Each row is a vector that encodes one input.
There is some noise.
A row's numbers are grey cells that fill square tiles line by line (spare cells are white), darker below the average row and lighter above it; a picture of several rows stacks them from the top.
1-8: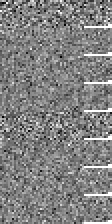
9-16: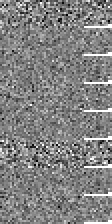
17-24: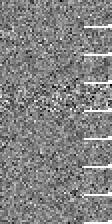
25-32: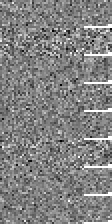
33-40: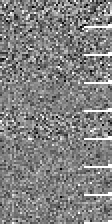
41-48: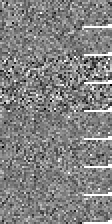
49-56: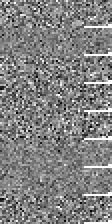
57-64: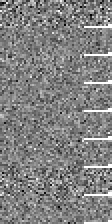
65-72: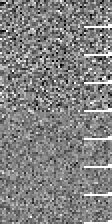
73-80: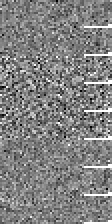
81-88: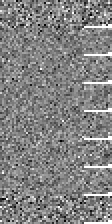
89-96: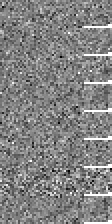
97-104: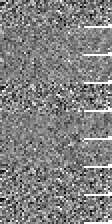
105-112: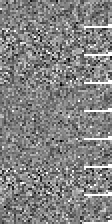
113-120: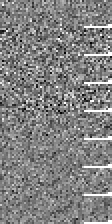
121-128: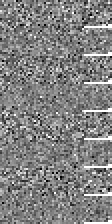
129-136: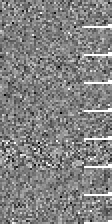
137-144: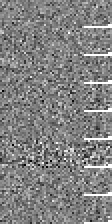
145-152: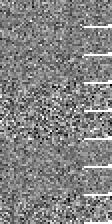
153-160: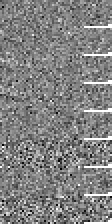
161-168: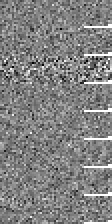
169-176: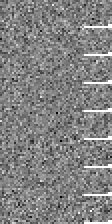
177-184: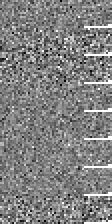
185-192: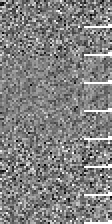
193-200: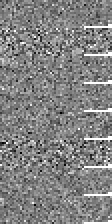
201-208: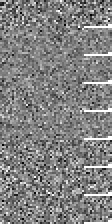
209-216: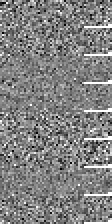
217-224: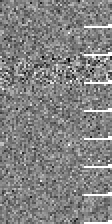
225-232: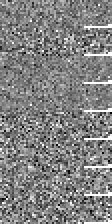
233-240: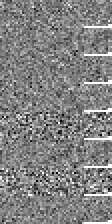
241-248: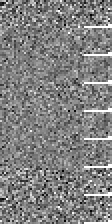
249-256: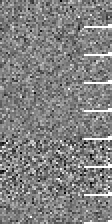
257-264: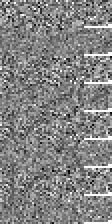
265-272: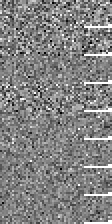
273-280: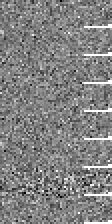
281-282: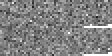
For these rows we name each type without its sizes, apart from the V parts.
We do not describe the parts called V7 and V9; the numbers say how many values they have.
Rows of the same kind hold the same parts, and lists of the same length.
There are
2 kinds of row.
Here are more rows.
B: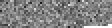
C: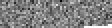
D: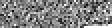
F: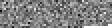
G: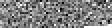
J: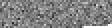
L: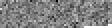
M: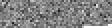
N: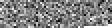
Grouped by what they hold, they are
B, C, F, J, L, M
D, G, N

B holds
a point on a line, a node of a tree, a true/false value and a value of V7.
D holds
a value of V9.
